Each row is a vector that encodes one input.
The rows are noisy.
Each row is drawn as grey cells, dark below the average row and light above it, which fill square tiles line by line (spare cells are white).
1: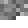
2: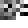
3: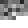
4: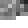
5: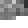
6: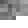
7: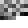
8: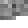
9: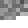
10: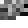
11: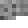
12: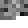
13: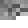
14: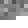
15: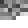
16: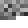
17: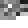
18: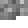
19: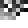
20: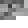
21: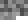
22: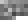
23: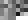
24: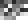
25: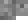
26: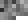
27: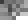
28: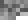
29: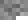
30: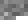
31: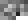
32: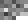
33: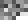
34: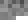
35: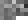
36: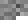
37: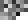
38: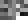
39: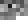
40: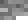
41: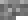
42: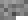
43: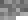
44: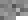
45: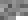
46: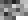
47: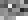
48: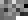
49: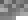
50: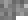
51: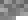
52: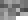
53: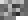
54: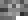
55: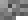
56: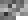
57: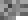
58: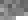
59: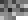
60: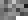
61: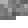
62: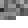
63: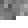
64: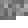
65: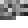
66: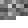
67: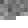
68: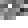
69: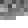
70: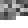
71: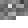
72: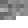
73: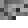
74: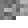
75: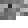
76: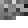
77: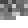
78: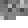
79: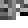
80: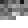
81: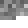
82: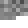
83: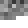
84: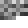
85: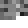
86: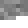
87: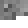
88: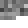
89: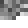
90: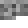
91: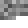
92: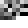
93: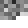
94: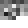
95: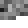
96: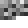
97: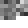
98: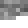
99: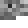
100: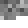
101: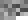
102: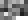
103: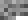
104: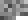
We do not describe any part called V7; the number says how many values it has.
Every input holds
a point on a 6-point line, together with either a point on a 5-point line, or a value of V7.
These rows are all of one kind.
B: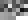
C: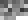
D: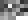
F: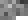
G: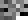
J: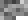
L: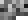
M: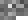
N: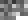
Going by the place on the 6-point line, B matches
F, M and N.
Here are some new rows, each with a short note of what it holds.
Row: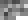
a point on a 5-point line and a point on a 6-point line
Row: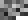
a point on a 5-point line and a point on a 6-point line
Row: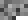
a point on a 5-point line and a point on a 6-point line
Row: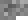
a point on a 6-point line and a value of V7
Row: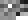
a point on a 5-point line and a point on a 6-point line
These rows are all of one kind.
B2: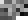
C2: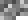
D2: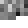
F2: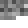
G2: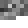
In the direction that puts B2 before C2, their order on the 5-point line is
D2, B2, G2, F2, C2.
